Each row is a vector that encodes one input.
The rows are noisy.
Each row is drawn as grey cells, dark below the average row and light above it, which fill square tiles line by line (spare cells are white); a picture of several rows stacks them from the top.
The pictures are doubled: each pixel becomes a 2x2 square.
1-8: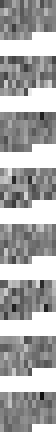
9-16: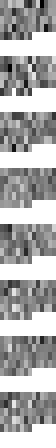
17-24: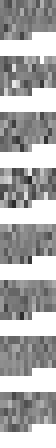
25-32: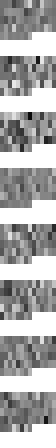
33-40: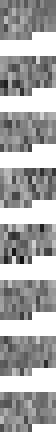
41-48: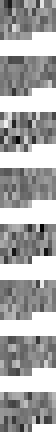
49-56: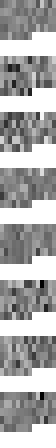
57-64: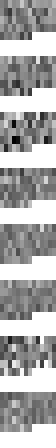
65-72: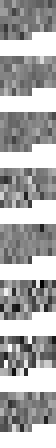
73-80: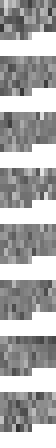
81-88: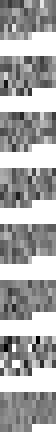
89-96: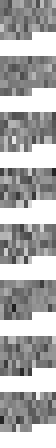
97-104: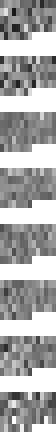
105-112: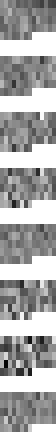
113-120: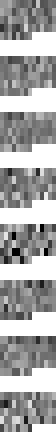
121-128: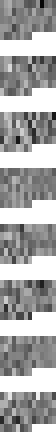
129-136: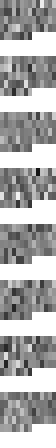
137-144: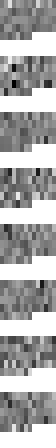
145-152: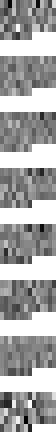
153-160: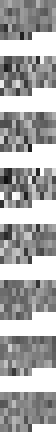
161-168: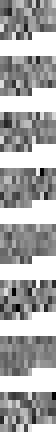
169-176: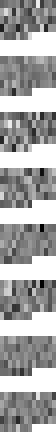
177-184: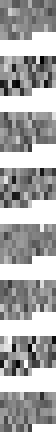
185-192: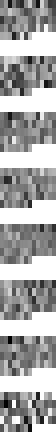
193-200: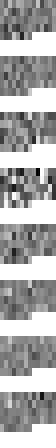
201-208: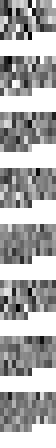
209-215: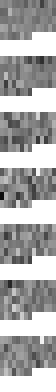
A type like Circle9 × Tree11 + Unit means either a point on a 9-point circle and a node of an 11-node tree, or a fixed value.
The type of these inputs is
Circle14 × (Circle14 + Unit) × Label6 + Unit.
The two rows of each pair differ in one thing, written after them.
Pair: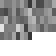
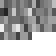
the place on the 14-point circle
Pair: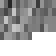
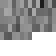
the label
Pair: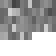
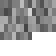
the label
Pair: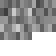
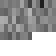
the place on the 14-point circle
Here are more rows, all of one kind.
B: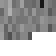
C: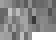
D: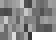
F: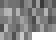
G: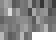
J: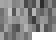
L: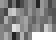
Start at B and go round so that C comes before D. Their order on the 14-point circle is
B, L, J, C, D, F, G.
